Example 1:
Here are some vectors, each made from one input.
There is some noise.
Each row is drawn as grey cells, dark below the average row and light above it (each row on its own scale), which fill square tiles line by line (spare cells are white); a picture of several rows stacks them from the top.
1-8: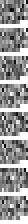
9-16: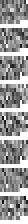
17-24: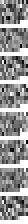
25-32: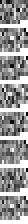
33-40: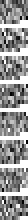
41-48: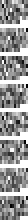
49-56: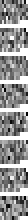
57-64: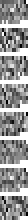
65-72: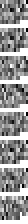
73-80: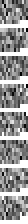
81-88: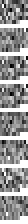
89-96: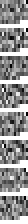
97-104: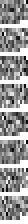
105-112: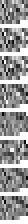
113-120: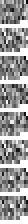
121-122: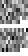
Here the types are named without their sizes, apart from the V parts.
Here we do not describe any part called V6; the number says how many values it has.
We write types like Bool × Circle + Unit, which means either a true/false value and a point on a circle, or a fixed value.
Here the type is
Bool × Label × V6 + Unit.
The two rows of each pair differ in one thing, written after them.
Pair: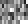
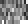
the label
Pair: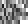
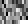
the true/false value
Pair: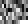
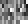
the value of V6
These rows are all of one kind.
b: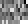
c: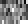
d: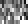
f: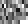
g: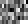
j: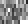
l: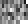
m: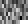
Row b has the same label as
f and m.
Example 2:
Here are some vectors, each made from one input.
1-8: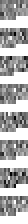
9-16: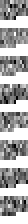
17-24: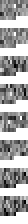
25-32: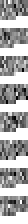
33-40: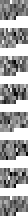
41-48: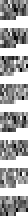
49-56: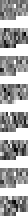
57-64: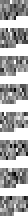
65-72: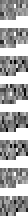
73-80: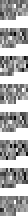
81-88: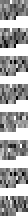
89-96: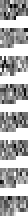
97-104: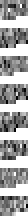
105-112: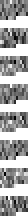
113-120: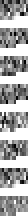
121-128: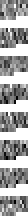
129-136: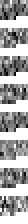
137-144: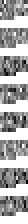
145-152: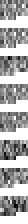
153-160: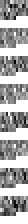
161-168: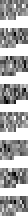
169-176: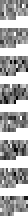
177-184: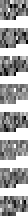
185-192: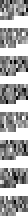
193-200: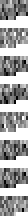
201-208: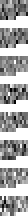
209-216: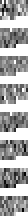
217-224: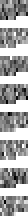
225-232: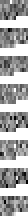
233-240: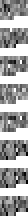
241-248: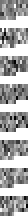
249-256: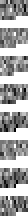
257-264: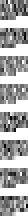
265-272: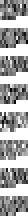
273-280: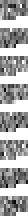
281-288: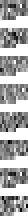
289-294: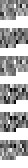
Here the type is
Bool × Bool × Bool × Bool + Line4 × Line5 + Line8 × Line8 + Unit.
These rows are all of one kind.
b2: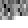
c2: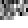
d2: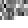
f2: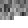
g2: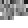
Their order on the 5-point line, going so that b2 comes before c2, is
f2, b2, c2, g2, d2.
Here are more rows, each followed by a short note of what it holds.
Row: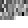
a point on a 4-point line and a point on a 5-point line
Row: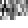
a fixed value
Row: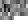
a point on a 4-point line and a point on a 5-point line
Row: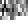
a fixed value
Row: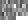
a point on each of two 8-point lines
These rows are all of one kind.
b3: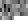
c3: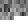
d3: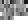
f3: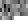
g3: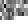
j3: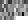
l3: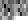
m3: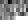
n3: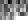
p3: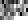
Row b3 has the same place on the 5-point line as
c3 and f3.
